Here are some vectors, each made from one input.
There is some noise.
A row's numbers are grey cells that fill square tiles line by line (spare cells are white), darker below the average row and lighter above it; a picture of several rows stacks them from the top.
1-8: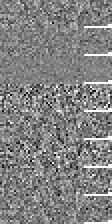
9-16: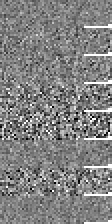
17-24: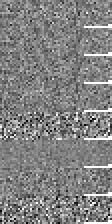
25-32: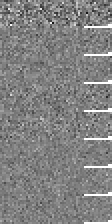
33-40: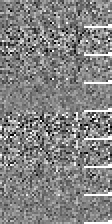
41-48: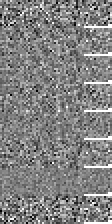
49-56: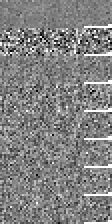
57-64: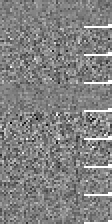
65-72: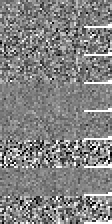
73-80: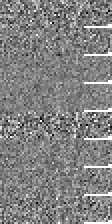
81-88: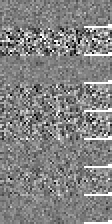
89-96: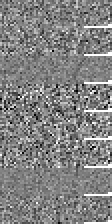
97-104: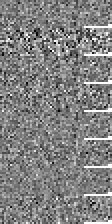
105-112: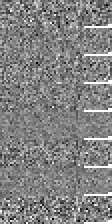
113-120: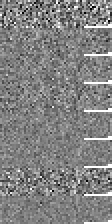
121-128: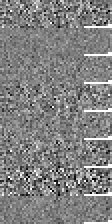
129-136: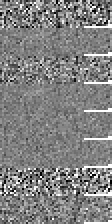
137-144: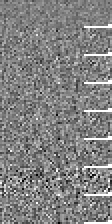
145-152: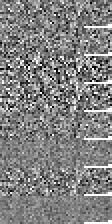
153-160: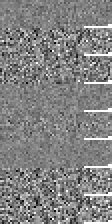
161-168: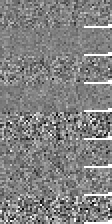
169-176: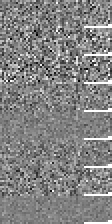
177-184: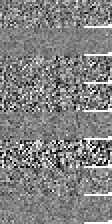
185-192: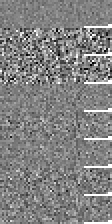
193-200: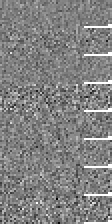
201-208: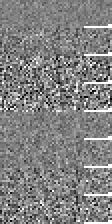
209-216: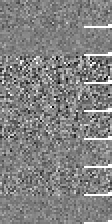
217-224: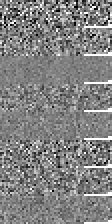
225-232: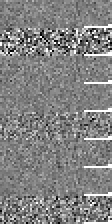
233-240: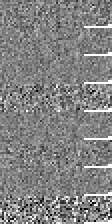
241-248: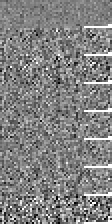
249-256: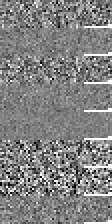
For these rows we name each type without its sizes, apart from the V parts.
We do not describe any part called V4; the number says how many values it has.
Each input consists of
a value of V4, together with either a label, or a point on a line.
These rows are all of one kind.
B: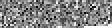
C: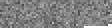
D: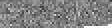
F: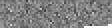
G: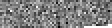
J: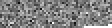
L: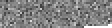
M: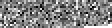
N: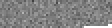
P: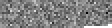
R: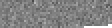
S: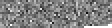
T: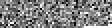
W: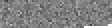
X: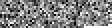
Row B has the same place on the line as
C, F, S and T.
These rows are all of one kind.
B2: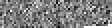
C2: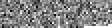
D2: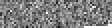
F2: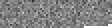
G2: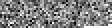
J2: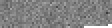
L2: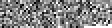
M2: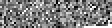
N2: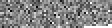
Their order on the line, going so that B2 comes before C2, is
L2, B2, G2, D2, M2, C2, N2, J2, F2.
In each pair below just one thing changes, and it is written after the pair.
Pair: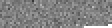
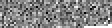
the place on the line
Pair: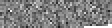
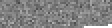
the value of V4
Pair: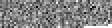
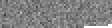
the value of V4
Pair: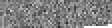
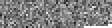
the value of V4
